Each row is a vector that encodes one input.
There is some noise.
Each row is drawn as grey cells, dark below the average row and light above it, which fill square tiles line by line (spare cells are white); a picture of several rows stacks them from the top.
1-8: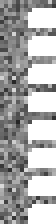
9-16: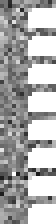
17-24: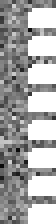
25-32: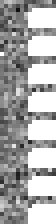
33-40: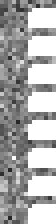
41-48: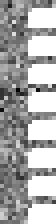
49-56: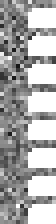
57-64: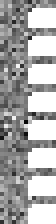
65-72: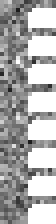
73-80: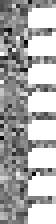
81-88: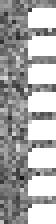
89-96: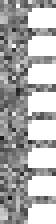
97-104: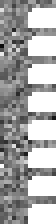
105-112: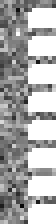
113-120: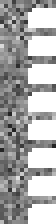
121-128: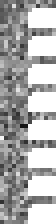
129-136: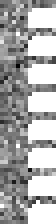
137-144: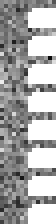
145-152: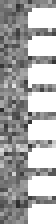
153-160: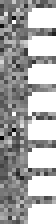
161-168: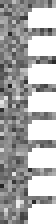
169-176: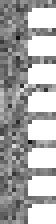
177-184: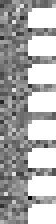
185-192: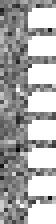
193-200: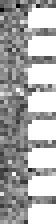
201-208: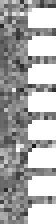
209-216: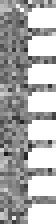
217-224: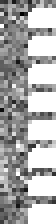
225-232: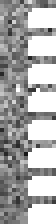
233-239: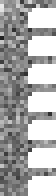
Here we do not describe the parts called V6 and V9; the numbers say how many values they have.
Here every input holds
a node of an 8-node tree and a value of V6, together with either a node of a 10-node tree and a true/false value, or a value of V9.
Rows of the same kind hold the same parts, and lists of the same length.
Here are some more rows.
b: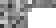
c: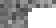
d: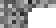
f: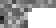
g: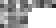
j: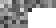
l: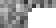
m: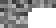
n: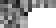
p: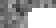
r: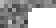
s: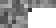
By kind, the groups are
b, g, l
c, d, f, j, m, n, p, r, s

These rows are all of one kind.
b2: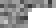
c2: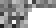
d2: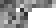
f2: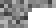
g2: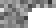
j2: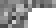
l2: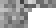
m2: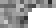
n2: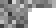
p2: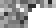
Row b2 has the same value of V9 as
f2, g2, m2 and p2.
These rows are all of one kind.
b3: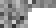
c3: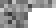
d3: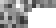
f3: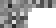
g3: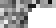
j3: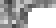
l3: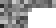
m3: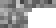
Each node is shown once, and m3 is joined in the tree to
g3 and l3.
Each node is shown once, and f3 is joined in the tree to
b3.
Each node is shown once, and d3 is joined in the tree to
j3.
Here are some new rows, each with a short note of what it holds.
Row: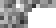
a node of an 8-node tree, a value of V6 and a value of V9
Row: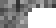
a node of an 8-node tree, a node of a 10-node tree, a true/false value and a value of V6
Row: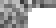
a node of an 8-node tree, a value of V6 and a value of V9
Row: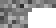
a node of an 8-node tree, a node of a 10-node tree, a true/false value and a value of V6
